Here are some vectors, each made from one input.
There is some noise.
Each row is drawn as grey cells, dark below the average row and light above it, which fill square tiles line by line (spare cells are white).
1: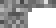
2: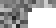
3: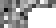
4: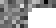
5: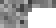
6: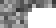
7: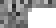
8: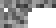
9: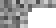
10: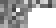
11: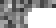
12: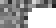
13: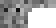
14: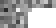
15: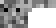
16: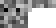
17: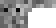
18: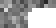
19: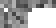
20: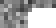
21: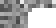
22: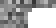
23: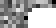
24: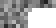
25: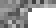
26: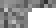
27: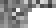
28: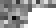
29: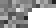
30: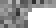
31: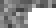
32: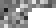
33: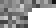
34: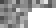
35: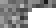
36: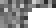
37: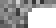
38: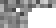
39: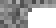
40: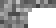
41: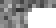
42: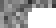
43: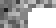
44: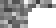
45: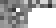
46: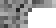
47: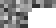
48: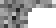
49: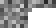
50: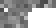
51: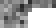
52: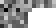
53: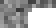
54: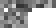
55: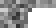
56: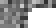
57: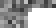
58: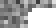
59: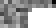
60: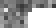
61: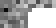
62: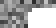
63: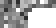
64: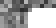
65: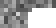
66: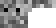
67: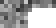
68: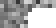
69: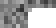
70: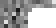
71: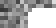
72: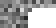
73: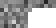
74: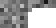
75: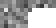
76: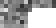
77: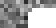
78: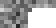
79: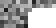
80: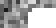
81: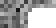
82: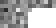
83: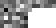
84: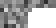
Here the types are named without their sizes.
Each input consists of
a point on a line, together with either a point on a circle, or a point on a line.
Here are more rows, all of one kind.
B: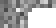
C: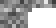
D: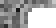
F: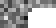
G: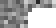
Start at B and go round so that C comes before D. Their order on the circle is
B, C, F, D, G.
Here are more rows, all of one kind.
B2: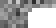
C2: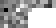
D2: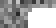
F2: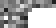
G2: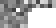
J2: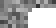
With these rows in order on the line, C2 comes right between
F2 and J2.
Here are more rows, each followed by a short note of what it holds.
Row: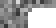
a point on a circle and a point on a line
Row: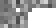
a point on a circle and a point on a line
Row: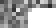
a point on a circle and a point on a line
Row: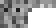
a point on a circle and a point on a line
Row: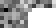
a point on a circle and a point on a line
